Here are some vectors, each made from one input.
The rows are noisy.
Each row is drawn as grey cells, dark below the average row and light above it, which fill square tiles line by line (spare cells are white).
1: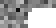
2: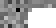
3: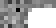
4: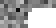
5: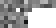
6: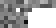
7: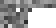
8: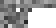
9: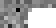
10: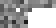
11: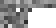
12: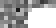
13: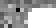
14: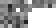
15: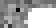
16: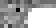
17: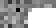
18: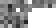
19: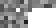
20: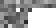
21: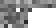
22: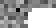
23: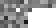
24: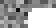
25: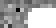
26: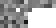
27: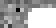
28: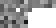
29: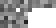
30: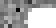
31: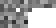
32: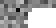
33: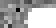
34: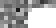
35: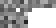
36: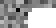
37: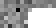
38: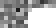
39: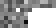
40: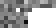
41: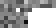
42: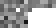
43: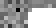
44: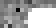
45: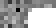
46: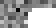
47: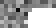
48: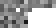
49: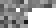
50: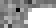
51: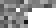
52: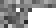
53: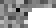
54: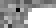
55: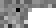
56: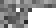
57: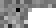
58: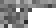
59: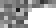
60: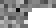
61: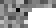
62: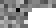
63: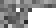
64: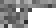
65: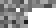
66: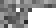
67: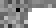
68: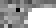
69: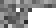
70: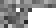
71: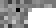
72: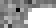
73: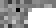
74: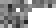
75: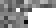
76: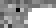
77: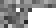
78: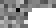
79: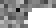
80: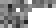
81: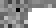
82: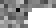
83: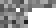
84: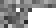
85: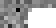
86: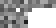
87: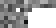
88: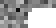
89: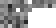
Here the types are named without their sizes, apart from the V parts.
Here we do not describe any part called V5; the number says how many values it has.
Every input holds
a true/false value, together with either a point on a line, or a list of values of V5.
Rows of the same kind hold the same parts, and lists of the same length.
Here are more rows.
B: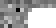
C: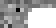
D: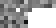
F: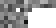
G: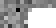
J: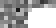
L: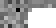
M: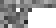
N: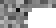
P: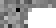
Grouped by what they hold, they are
B, C, D
F, G, L, P
J
M, N

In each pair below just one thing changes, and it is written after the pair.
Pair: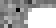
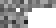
the true/false value
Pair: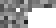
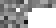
the value of V5 in item 1 of the list
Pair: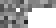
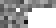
the value of V5 in item 1 of the list
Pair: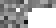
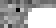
the true/false value
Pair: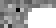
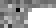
the value of V5 in item 2 of the list
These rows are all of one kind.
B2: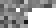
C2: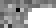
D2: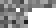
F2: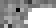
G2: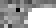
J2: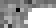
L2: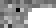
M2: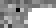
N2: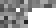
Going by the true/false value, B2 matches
D2 and N2.
